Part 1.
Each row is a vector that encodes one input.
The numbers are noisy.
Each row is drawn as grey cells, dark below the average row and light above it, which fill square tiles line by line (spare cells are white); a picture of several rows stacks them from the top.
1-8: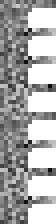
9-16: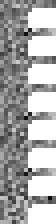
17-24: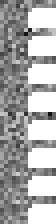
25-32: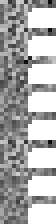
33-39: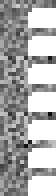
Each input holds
a point on a 4-point line.
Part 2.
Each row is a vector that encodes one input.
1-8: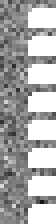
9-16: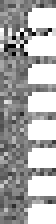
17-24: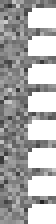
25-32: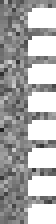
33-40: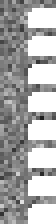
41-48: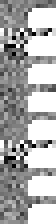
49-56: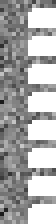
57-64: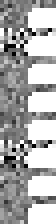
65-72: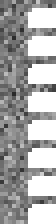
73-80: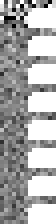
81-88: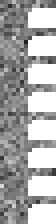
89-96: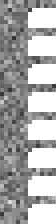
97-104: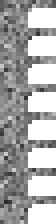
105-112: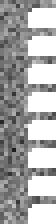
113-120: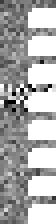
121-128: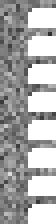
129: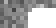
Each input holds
either a point on an 11-point circle, or a fixed value.
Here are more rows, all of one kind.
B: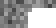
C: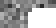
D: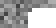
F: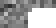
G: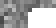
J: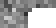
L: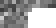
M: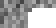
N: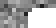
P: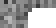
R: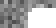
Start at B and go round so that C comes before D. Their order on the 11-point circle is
B, L, F, C, N, J, P, G, D, M, R.
